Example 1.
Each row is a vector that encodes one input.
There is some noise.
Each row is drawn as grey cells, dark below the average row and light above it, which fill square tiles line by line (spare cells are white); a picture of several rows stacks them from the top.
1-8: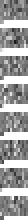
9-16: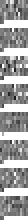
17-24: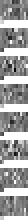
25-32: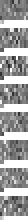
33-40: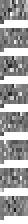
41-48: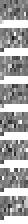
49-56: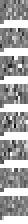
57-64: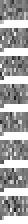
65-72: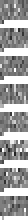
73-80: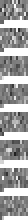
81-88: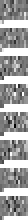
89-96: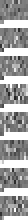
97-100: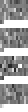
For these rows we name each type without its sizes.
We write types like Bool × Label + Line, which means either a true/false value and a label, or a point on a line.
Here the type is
(Bool × Bool × Bool × Bool + Unit) × Line.
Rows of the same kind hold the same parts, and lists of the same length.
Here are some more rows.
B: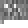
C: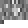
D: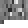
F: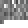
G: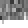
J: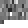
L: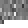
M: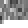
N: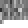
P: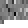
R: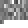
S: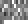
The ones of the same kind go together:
B, C, F, G, L, M, N, R, S
D, J, P

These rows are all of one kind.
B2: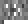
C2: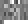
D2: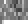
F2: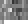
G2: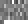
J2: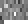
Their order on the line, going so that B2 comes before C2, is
J2, B2, F2, D2, G2, C2.
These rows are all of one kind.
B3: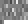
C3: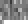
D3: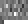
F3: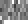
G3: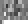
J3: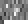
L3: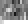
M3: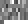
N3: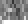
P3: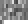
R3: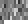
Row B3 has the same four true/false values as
C3, F3 and N3.
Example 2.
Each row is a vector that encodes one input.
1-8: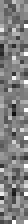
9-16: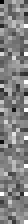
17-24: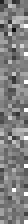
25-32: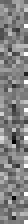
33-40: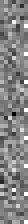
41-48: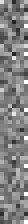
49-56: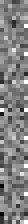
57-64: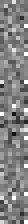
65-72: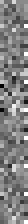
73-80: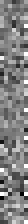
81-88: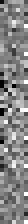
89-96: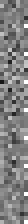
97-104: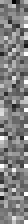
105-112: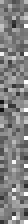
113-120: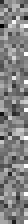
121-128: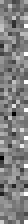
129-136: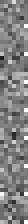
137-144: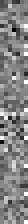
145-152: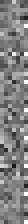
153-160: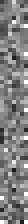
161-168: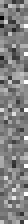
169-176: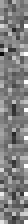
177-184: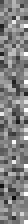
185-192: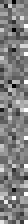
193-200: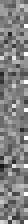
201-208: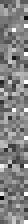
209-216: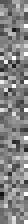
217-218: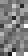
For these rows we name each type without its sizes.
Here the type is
(Bool × Bool × Bool + Unit) × Line.
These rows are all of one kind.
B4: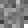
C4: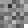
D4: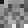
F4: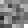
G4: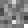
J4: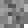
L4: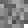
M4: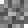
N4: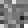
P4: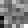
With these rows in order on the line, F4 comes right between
M4 and P4.
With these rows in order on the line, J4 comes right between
L4 and N4.
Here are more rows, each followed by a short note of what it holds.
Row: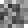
a point on a line and three true/false values
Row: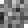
a point on a line and three true/false values
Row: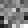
a point on a line and three true/false values
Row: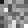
a point on a line and three true/false values
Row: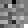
a point on a line
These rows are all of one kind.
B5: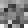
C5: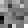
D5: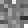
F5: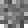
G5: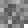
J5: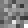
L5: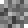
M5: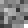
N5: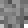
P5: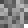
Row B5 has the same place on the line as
G5 and P5.
